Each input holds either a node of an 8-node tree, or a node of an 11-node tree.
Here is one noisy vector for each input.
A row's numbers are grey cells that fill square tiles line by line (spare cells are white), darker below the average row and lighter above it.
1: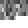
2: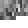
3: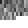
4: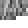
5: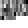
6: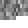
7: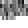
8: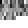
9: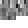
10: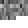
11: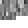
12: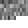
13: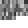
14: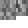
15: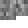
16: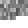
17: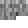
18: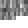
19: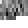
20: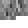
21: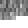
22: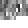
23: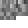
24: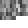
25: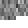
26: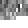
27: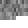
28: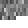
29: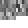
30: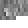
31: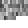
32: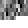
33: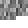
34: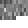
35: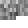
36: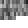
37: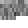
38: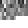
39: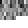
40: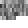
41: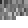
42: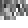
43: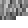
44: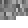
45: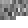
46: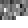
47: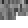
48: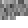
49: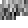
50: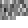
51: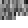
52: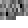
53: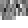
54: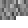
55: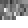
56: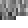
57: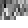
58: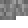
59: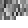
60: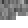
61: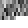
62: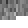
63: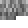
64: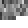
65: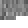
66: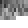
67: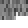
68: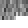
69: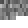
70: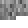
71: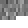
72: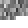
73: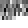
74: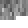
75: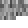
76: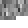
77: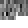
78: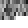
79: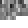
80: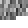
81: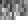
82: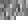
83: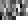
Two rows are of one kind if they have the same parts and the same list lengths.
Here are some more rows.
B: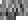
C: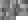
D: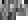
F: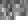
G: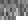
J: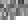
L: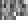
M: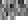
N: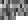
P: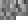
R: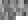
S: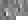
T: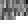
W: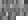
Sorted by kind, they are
B, J, L, M
C, D, F, G, N, P, R, S, T, W

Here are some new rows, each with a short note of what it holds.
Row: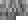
a node of an 8-node tree
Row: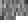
a node of an 11-node tree
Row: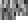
a node of an 11-node tree
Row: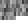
a node of an 11-node tree
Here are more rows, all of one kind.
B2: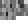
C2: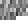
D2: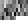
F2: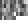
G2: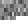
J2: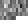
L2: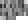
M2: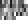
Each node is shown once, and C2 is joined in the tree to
M2.
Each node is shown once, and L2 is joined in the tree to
B2.
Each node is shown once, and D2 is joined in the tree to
B2, G2 and M2.
